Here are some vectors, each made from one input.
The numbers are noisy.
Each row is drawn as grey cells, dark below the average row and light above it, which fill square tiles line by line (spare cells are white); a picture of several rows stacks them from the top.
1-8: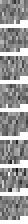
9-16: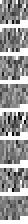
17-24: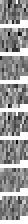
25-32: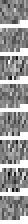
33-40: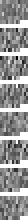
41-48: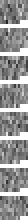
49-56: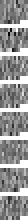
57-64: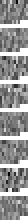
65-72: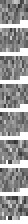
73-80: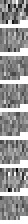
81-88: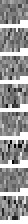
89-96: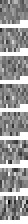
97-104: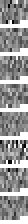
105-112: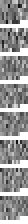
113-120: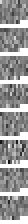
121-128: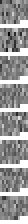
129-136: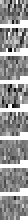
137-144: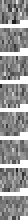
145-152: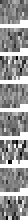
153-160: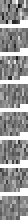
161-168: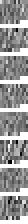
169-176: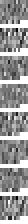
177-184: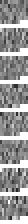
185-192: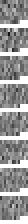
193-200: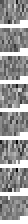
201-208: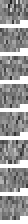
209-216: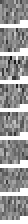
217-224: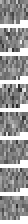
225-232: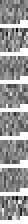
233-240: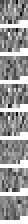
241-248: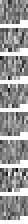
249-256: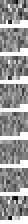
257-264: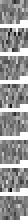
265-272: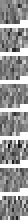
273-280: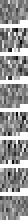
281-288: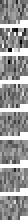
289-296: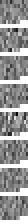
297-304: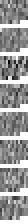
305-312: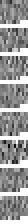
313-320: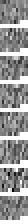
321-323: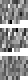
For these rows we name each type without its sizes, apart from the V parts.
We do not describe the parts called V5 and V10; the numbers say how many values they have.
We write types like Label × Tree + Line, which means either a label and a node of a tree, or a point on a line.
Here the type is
(Bool × (Tree + Unit) × V5 + List(Line)) × V10.
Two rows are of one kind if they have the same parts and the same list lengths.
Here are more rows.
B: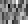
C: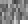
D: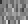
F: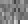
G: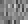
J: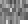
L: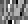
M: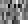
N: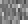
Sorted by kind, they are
B, G
C, J, N
D
F
L, M

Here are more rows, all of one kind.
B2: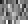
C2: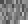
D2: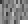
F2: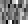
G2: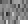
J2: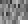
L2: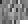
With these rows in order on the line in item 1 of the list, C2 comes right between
F2 and J2.
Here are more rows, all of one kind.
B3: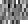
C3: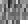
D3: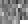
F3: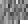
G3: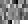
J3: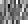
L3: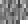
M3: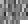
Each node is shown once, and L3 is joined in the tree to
D3 and M3.
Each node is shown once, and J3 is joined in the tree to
G3.
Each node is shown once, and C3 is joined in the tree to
D3 and F3.
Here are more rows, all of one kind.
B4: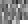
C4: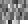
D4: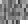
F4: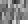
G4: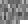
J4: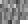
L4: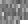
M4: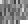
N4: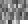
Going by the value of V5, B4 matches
C4, F4 and M4.
